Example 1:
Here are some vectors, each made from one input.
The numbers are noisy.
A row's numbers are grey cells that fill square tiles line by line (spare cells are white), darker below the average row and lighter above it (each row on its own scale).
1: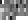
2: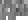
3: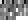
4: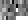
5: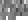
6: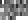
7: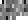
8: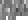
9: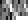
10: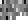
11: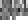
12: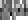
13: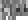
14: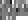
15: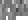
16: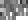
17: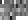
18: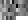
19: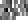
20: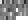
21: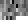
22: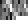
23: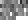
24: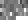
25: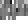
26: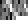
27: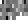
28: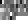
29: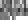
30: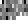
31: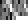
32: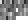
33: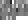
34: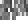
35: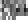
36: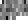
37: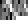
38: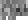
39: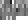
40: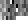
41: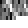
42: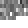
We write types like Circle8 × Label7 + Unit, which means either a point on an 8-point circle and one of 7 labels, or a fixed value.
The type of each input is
Bool × Circle5 + Unit.
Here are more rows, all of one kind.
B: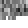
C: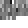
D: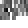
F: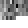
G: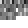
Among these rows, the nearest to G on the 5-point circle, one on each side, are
D and F.
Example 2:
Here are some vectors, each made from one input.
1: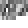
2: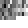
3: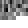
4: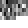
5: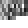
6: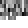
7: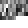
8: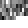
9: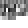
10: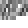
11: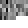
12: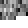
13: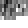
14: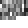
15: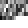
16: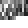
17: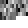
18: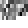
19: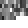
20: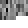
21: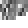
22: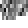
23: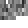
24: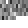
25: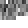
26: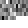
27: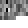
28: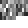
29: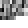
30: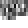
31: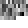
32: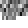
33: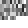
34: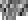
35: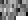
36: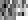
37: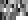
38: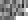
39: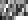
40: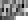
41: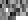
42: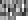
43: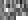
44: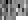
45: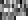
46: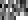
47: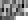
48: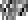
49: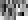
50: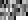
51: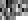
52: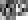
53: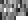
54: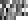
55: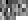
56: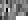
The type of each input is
(Bool × Bool × Bool × Bool + Unit) × Label5.
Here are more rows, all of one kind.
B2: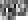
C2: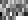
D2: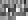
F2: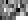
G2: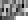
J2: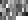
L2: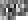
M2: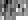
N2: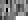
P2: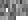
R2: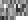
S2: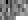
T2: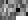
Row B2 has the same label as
C2, D2, J2 and L2.
